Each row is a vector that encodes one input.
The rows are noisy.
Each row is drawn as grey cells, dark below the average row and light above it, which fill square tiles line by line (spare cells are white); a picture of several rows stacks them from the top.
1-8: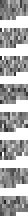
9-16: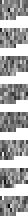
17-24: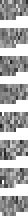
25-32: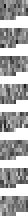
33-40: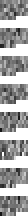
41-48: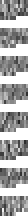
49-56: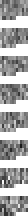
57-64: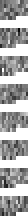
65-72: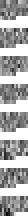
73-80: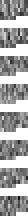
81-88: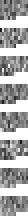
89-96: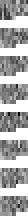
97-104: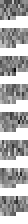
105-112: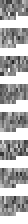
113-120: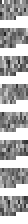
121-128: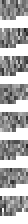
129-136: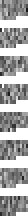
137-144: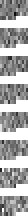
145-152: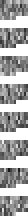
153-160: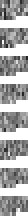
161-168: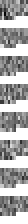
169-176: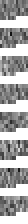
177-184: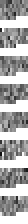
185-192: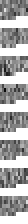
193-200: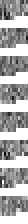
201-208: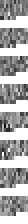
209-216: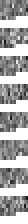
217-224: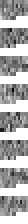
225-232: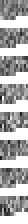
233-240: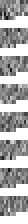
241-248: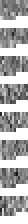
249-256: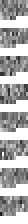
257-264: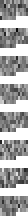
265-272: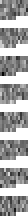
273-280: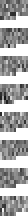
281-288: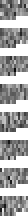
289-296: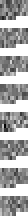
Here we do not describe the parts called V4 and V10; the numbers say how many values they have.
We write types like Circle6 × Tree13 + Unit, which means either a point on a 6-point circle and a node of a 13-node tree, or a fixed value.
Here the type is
Bool × Circle5 + (Line7 + V4) × V10.
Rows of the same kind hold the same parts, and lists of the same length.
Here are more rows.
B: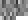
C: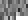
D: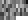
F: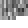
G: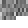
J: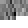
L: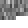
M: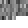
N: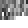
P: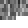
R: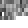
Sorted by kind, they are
B, F, G
C, J, L, M, P
D, N, R

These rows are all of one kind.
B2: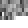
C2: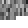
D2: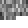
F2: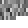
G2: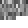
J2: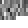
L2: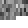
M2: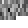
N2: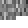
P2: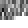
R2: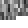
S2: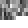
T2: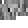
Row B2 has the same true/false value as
P2 and S2.
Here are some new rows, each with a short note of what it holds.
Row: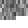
a point on a 7-point line and a value of V10
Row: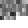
a value of V4 and a value of V10
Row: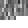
a value of V4 and a value of V10
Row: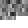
a value of V4 and a value of V10
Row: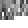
a point on a 5-point circle and a true/false value
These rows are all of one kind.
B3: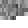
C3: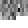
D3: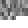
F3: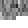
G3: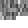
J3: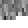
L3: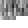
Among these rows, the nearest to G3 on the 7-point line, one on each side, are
C3 and F3.
